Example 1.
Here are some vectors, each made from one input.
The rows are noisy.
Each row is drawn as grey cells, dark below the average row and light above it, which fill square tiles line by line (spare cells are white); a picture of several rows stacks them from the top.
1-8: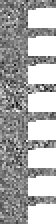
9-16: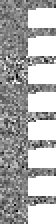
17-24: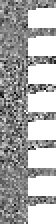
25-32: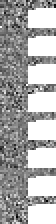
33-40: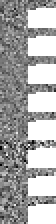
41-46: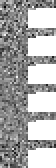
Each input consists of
a point on a 5-point line.
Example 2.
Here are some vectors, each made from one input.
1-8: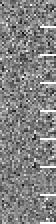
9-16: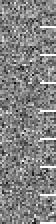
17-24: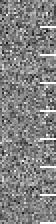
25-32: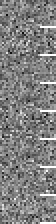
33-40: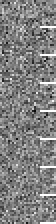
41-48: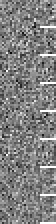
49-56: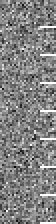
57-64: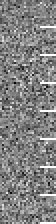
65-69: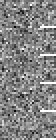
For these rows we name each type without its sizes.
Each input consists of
a node of a tree.
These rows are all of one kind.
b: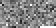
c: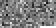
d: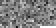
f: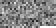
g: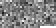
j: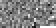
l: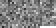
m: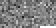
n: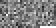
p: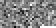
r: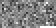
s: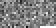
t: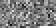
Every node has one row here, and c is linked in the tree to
d.
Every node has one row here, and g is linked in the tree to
s.
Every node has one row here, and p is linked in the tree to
b.
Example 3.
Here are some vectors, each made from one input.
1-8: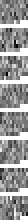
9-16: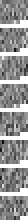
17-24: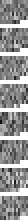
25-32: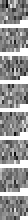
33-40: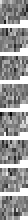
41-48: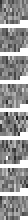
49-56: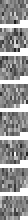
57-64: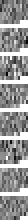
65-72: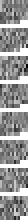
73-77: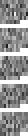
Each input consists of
four true/false values.
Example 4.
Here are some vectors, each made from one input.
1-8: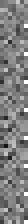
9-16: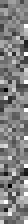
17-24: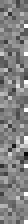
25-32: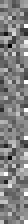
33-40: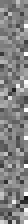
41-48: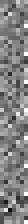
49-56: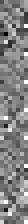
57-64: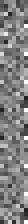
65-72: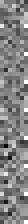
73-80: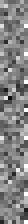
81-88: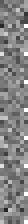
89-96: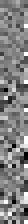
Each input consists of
a point on a 9-point circle.
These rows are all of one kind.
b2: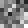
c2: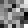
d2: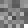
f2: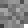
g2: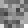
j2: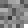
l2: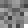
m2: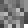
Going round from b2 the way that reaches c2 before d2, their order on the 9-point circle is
b2, g2, l2, j2, f2, c2, m2, d2.
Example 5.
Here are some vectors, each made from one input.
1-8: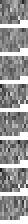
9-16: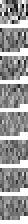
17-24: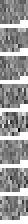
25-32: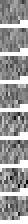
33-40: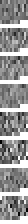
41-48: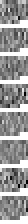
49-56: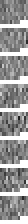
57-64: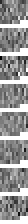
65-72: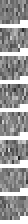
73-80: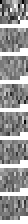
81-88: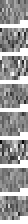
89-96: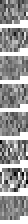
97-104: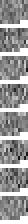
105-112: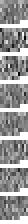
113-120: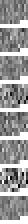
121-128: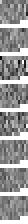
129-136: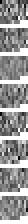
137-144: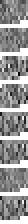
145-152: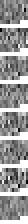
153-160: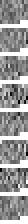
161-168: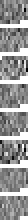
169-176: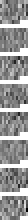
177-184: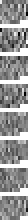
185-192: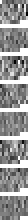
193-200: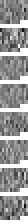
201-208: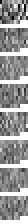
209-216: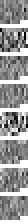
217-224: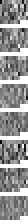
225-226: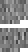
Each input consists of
a point on an 11-point line.
